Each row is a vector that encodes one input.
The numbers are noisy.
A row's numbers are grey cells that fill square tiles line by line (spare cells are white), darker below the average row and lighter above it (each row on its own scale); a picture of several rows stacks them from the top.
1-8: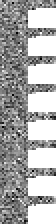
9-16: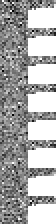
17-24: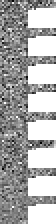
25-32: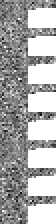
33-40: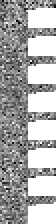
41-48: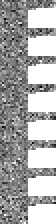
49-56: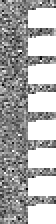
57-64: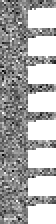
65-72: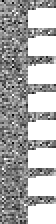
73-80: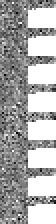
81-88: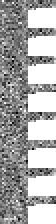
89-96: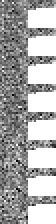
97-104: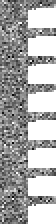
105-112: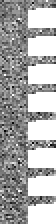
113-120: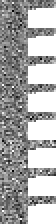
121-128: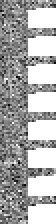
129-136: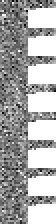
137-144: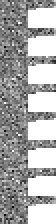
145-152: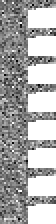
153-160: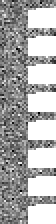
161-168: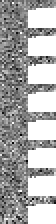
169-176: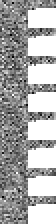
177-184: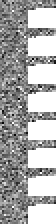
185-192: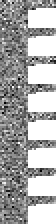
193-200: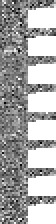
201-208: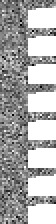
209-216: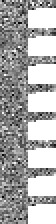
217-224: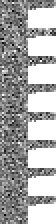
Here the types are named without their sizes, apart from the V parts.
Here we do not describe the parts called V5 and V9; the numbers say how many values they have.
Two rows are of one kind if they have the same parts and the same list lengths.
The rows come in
3 kinds.
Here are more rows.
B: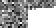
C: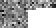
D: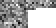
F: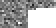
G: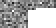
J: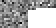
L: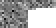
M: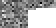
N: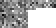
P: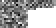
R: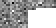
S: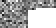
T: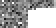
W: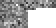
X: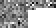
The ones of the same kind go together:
B, F, L, M, P, T
C, D, N, W, X
G, J, R, S

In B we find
a label and a value of V9.
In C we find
a value of V5.
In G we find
a point on a line.
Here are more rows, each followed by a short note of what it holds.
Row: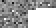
a point on a line
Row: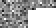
a point on a line
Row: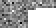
a point on a line
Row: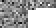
a point on a line
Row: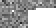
a point on a line
